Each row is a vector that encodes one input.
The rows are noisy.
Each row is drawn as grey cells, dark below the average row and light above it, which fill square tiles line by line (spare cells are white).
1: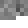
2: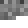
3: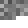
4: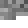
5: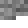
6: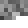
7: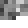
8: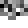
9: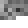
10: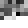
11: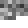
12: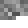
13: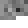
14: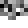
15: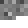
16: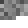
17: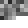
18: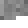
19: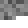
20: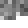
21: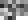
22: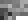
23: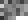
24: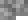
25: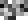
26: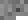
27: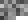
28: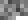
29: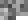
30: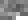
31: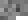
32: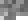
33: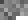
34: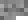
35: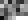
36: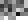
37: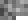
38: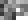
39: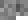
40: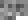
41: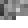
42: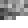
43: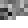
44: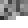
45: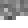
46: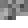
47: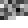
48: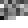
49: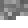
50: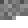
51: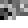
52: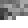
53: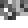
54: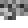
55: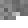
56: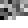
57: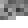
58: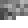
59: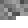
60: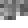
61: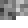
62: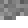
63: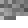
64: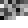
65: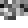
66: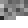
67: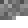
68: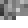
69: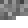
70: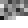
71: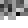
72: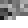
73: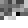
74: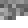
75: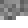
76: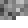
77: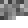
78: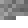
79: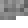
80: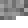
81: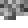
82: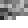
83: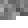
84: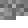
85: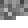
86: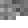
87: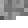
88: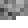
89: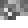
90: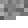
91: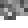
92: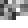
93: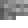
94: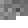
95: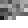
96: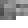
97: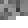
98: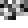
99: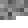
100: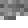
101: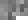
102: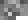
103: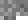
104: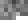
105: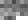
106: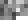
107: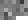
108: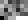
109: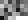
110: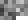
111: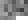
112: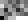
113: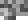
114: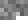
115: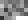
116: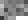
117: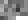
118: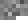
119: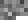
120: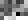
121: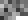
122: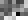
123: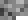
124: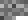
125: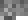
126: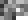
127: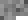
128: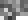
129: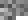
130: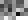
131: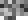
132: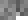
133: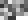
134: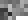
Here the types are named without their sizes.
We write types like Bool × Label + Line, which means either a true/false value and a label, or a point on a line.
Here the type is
List(Line).
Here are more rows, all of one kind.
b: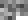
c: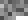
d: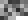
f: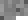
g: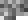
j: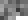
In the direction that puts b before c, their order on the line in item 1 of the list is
b, j, d, g, c, f.
